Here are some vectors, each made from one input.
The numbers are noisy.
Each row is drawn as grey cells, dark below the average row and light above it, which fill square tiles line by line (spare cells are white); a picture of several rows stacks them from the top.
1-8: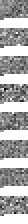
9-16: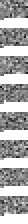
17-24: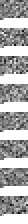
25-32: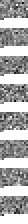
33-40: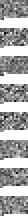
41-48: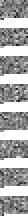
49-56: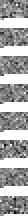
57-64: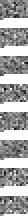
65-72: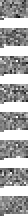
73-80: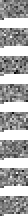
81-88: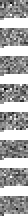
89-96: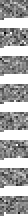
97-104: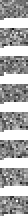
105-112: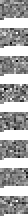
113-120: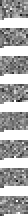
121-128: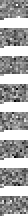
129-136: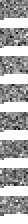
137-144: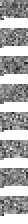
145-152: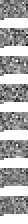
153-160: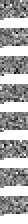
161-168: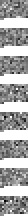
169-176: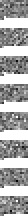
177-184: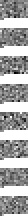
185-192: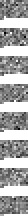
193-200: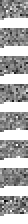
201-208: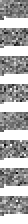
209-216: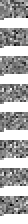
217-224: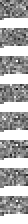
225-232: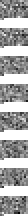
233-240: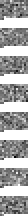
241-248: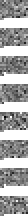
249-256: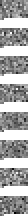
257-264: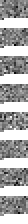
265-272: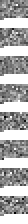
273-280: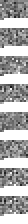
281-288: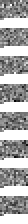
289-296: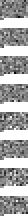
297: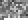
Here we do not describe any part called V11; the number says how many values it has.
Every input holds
a point on an 8-point line, together with either a node of a 9-node tree, or a list of up to two values of V11.
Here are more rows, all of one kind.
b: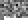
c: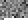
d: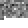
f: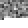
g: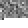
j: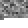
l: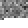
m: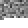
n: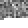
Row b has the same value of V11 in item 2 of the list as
c and m.
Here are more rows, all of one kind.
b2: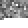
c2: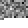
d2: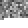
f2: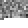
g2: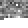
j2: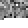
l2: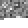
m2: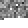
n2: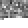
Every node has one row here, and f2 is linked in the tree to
c2, d2 and g2.
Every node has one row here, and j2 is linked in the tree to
c2.
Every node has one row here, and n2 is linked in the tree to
d2.
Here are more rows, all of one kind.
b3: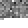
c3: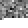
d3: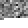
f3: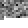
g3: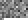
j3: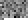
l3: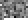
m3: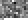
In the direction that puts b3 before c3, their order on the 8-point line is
f3, d3, g3, b3, c3, m3, l3, j3.
